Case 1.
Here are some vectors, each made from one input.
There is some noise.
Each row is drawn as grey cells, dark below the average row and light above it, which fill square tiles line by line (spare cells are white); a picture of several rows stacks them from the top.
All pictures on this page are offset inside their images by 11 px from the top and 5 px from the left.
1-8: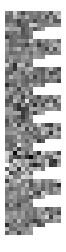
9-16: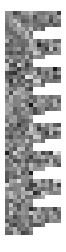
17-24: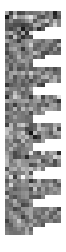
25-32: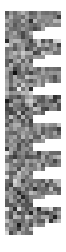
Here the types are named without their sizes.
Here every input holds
a point on a line.
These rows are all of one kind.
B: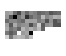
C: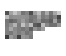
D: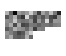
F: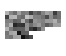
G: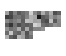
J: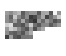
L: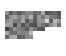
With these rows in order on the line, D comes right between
G and L.
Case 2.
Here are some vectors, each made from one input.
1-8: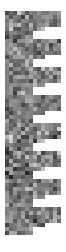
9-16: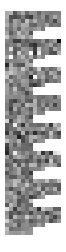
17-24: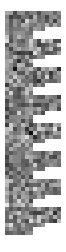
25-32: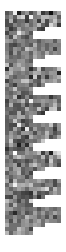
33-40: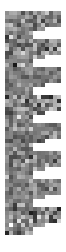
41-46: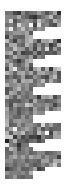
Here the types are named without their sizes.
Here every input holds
a point on a line.
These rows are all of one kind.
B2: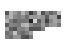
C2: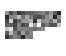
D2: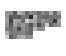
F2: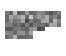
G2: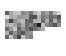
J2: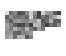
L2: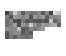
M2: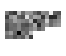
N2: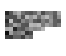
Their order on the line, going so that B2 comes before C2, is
D2, J2, M2, F2, B2, G2, L2, N2, C2.
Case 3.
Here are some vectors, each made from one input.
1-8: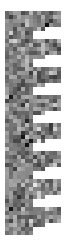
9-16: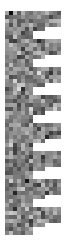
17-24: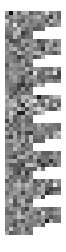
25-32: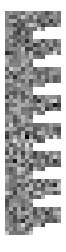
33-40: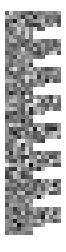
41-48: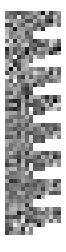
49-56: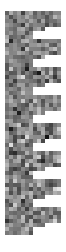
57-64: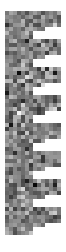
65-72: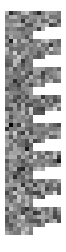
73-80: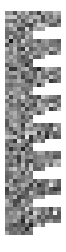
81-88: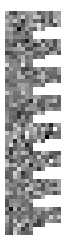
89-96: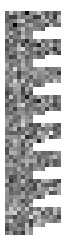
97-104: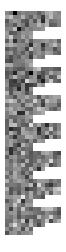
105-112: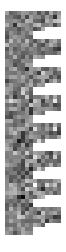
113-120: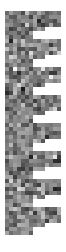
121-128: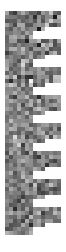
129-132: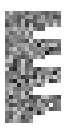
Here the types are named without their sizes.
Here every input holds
a point on a circle.
